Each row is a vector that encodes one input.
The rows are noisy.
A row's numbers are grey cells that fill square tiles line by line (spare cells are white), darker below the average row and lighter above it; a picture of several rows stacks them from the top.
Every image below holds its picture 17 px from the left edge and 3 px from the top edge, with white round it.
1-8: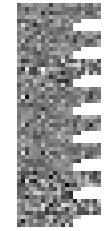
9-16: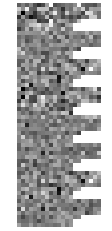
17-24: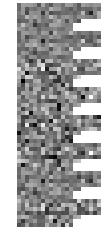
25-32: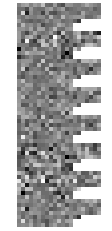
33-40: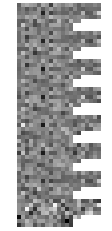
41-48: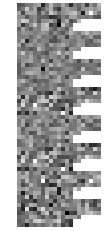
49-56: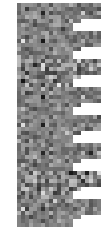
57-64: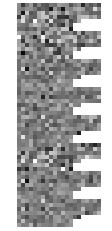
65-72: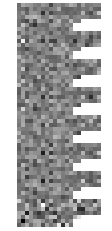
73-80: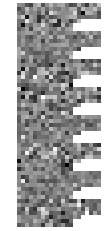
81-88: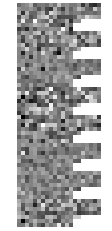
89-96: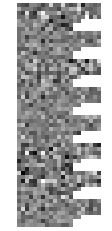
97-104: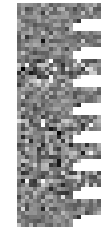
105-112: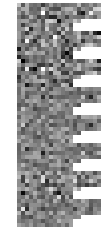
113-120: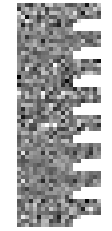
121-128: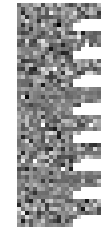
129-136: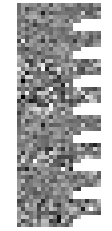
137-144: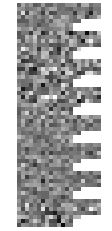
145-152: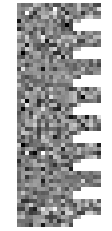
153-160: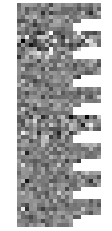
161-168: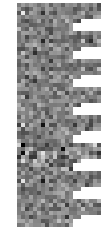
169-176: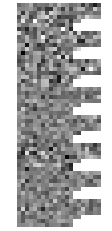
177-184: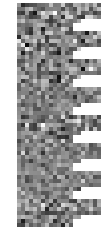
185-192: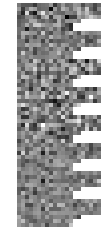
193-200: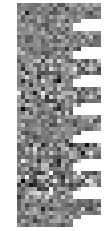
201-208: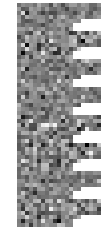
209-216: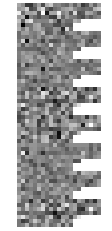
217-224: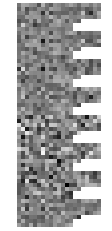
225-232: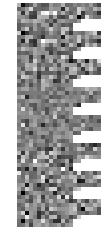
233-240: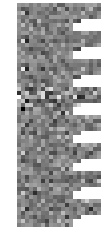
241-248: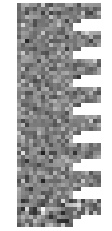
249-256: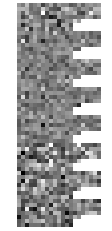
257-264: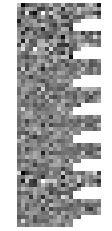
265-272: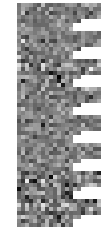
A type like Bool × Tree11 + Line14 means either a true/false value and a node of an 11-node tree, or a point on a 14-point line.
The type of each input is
(Bool × Bool × Bool + Unit) × Tree12 + List2(Line7) + Tree13.
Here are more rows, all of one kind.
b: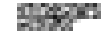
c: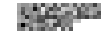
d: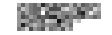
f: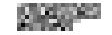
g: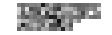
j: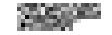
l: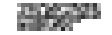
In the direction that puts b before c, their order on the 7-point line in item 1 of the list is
d, g, b, l, c, f, j.
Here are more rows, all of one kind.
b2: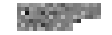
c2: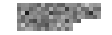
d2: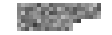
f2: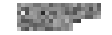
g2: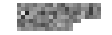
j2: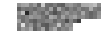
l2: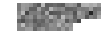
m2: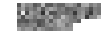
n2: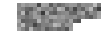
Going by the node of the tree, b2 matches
j2, l2 and m2.
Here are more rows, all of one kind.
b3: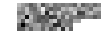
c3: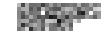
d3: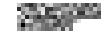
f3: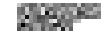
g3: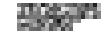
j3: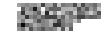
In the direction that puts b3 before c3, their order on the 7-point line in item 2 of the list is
g3, j3, b3, f3, c3, d3.
